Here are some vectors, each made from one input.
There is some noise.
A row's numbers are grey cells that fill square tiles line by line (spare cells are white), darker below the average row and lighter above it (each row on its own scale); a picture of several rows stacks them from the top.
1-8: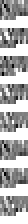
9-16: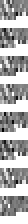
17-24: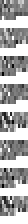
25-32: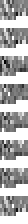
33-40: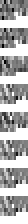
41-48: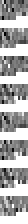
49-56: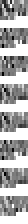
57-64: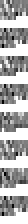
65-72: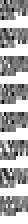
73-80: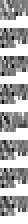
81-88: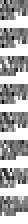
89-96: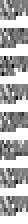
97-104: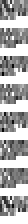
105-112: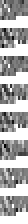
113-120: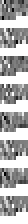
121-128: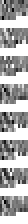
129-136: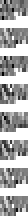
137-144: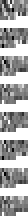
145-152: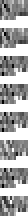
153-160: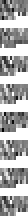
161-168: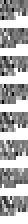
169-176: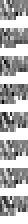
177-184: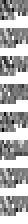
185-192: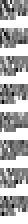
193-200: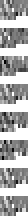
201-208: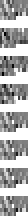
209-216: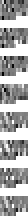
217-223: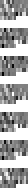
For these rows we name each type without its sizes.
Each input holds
a point on a circle.
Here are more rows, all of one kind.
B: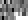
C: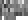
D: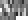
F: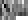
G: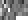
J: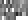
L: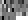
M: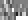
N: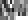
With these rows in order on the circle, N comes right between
B and F.
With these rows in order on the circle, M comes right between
D and J.
